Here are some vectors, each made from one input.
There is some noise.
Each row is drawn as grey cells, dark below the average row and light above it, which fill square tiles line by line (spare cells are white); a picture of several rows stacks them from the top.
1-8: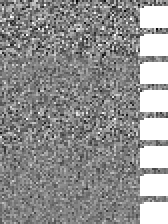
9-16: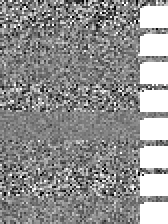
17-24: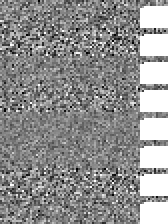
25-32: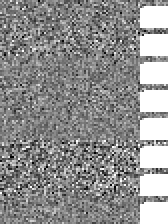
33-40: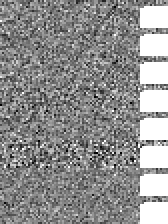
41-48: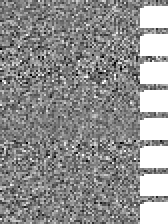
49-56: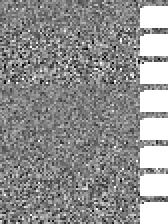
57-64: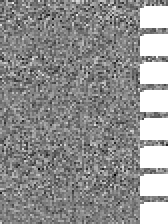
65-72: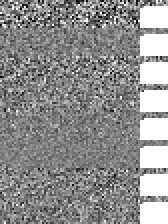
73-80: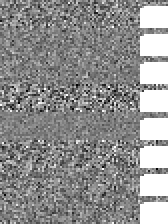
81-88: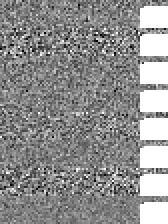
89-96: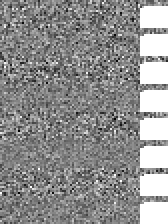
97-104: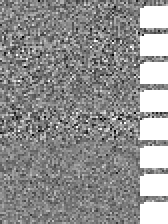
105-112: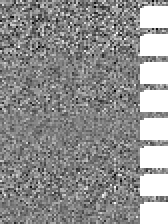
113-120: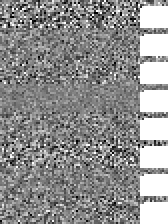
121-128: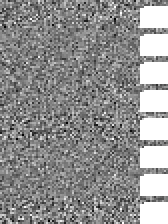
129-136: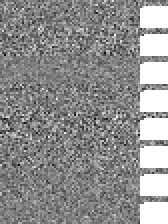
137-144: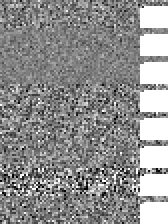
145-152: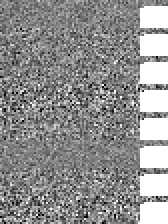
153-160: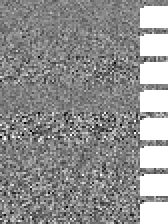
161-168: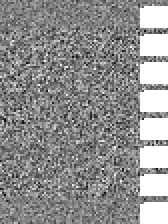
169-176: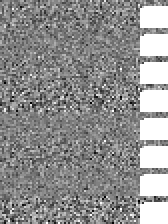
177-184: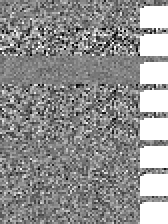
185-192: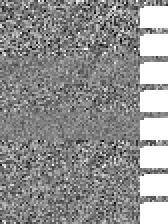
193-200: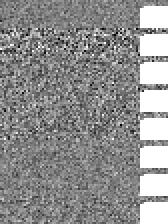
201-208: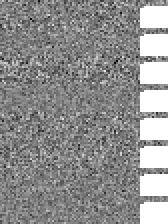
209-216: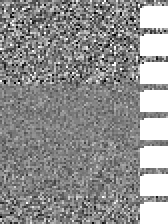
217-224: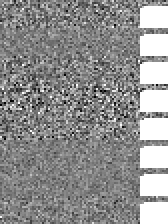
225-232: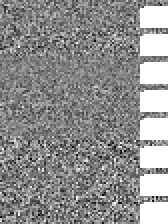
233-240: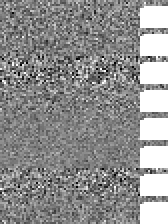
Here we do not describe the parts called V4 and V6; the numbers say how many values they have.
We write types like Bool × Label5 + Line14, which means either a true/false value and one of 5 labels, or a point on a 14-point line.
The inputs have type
(Bool × Bool × Bool × Bool × Bool × V6 + V4) × Tree12.
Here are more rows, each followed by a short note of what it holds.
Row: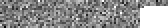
a node of a 12-node tree, five true/false values and a value of V6
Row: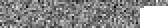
a node of a 12-node tree and a value of V4
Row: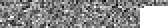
a node of a 12-node tree, five true/false values and a value of V6
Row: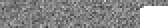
a node of a 12-node tree, five true/false values and a value of V6
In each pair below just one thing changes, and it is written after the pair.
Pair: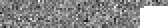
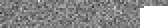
the node of the tree
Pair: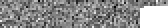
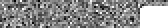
the node of the tree
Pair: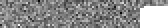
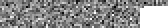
the node of the tree
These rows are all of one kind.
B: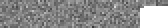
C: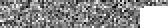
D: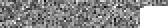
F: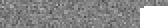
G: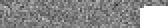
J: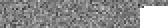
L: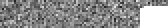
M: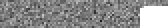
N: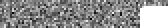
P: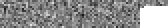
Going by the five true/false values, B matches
D and G.
